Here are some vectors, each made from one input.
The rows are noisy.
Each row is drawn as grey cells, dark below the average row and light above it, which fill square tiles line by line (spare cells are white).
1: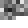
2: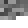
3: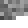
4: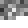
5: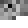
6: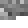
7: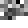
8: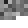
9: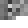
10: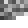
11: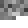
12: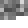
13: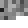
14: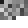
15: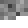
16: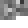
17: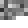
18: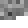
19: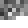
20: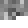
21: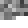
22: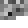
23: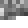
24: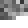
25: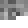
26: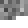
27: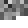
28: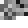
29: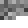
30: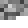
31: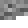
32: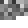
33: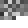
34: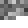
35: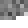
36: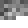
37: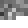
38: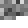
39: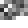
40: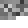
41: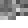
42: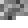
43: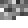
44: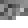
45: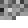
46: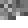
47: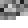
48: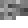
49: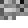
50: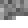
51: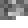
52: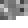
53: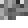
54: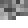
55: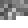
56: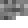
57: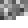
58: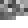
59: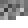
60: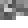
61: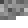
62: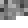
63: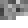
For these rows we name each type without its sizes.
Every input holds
a label, together with either a fixed value, or four true/false values.
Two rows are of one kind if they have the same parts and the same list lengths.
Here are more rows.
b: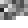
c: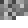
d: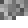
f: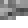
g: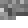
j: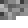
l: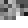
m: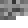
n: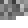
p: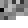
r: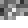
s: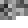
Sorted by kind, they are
b, l, p, r, s
c, d, f, g, j, m, n

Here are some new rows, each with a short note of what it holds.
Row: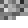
a label
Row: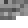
a label and four true/false values
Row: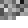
a label
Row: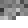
a label
